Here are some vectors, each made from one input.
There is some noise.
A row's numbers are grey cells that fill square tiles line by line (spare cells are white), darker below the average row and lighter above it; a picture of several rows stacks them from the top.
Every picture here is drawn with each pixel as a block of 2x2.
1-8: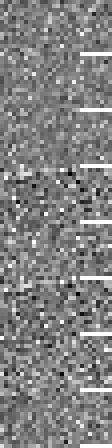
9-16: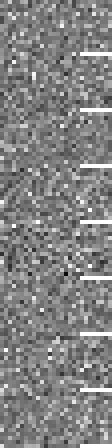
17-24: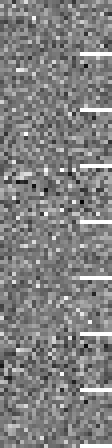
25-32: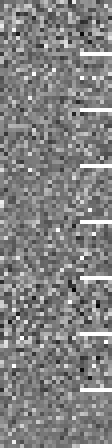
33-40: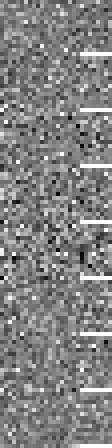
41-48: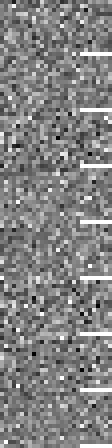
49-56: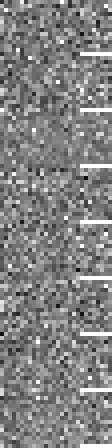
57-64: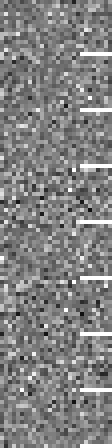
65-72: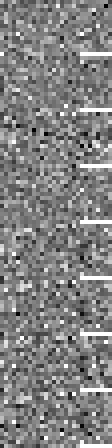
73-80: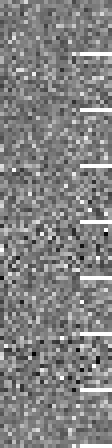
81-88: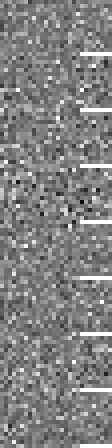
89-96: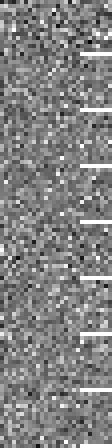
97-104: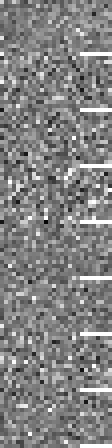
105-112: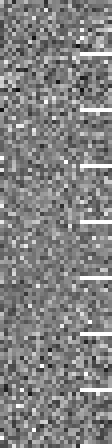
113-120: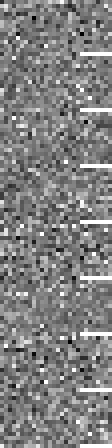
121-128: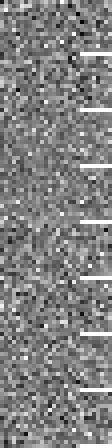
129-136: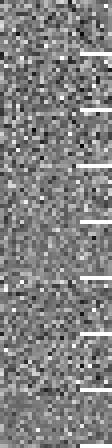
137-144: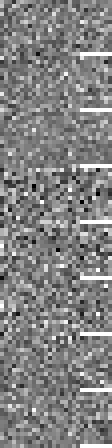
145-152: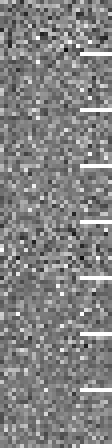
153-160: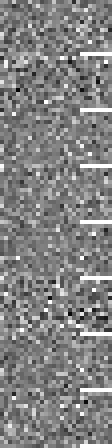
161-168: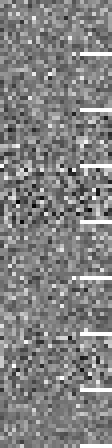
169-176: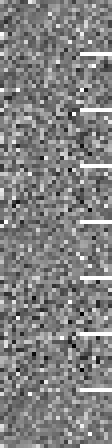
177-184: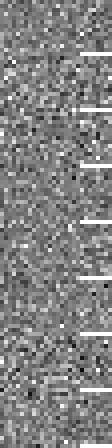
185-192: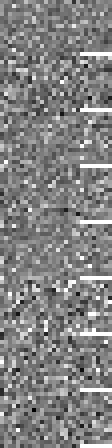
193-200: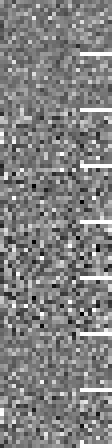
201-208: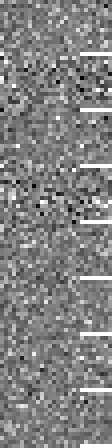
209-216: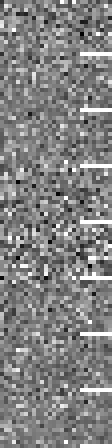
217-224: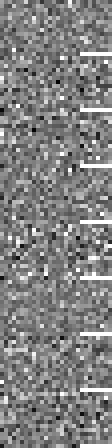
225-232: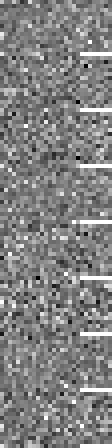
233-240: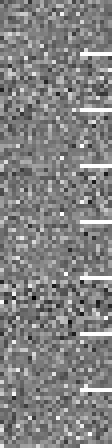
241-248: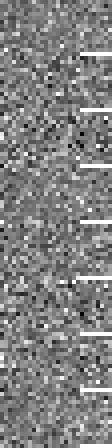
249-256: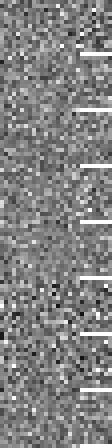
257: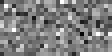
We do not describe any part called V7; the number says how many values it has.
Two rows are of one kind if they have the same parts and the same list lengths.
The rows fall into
4 kinds.
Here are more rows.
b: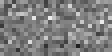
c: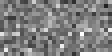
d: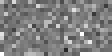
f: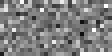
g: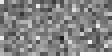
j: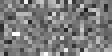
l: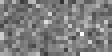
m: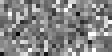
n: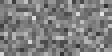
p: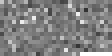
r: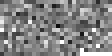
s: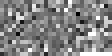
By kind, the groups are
b, j, n, p
c, d, g, l
f, r
m, s

